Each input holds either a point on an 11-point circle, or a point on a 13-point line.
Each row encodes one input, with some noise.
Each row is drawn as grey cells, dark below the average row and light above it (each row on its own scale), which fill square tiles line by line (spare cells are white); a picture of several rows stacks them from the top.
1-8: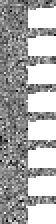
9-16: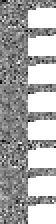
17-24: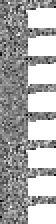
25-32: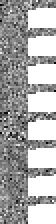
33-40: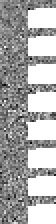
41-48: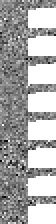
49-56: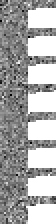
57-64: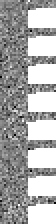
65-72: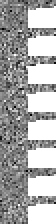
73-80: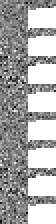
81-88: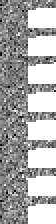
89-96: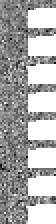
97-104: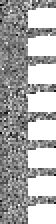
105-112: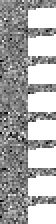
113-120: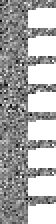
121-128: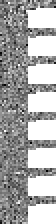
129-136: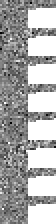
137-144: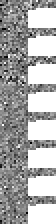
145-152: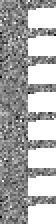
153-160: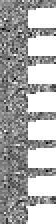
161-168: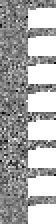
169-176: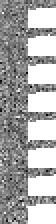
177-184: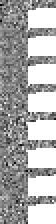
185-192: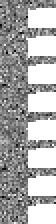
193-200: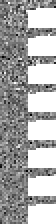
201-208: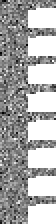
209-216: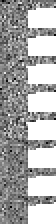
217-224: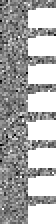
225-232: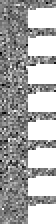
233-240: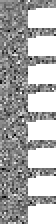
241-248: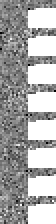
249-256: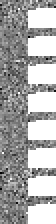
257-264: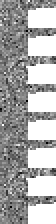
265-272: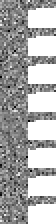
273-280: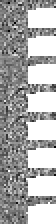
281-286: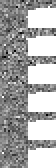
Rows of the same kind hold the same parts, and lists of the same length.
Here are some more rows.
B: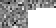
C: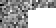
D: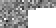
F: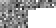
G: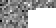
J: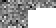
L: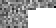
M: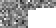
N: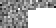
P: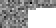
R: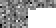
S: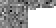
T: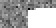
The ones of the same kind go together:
B, C, G, J, L, N
D, F, M, P, R, S, T

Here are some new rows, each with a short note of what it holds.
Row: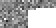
a point on a 13-point line
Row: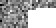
a point on an 11-point circle
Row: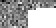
a point on an 11-point circle
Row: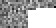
a point on an 11-point circle
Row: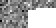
a point on an 11-point circle
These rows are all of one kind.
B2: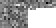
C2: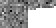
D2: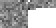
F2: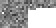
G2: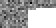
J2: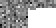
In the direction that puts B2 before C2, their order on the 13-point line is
D2, B2, C2, F2, G2, J2.
